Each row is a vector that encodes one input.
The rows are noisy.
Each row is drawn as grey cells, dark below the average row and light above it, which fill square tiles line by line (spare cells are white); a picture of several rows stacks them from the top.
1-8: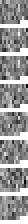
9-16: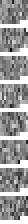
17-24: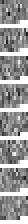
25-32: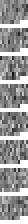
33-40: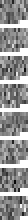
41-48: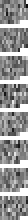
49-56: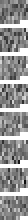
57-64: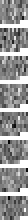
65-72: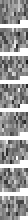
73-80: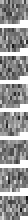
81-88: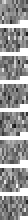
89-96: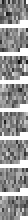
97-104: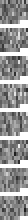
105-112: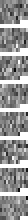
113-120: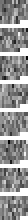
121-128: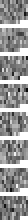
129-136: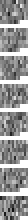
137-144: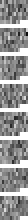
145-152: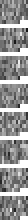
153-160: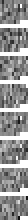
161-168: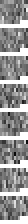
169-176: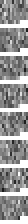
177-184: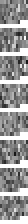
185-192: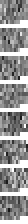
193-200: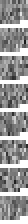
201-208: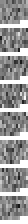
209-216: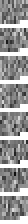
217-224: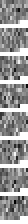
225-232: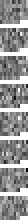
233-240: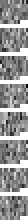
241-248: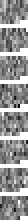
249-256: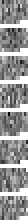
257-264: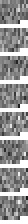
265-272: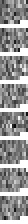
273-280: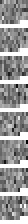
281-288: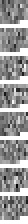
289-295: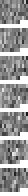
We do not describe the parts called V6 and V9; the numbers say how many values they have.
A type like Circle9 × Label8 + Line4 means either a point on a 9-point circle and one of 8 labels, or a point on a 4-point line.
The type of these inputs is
(Bool × Circle5 + V6) × Label10 + V9.
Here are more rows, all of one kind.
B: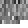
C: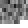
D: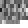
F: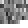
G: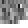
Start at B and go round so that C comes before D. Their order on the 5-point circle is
B, G, C, F, D.
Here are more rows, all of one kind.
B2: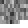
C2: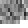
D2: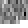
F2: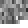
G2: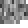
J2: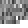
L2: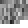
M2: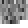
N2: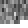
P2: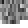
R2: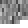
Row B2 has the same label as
C2 and D2.
